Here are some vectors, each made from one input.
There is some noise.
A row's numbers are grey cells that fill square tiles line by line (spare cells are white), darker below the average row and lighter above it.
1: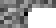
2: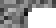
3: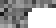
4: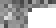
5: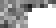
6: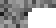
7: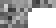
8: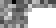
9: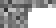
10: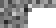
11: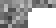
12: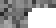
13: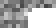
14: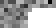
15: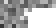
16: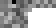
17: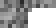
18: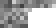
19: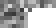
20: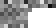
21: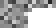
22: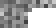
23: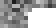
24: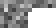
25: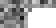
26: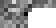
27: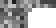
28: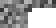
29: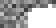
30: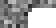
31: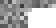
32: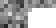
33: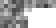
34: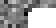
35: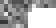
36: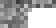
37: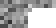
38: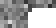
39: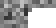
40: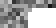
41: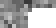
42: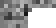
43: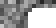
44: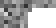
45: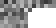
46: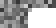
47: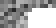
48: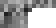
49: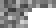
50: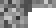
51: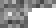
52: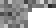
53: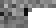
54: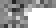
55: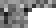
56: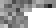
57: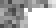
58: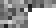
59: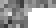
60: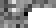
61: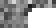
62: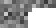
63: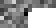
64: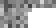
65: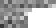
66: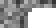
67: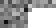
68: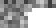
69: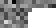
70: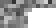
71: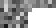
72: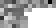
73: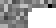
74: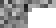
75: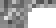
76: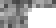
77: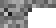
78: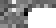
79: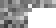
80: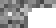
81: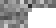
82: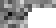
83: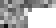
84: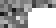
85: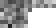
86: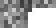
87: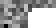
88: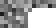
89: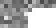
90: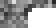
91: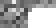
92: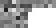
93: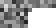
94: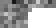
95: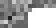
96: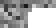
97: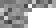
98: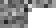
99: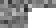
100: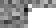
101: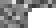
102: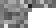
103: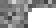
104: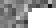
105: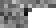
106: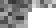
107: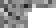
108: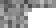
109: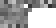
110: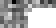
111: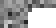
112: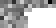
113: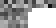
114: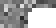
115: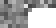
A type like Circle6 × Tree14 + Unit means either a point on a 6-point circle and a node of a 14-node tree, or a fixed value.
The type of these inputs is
Bool × Label6 × Label6 × Line5.
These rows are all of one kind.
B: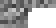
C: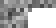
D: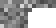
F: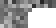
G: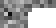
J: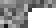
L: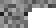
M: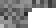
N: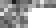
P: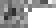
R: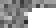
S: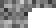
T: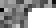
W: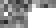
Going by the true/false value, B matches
N, R and W.
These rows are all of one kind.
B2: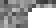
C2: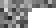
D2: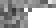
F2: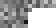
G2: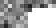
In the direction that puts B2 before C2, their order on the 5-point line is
G2, B2, D2, F2, C2.
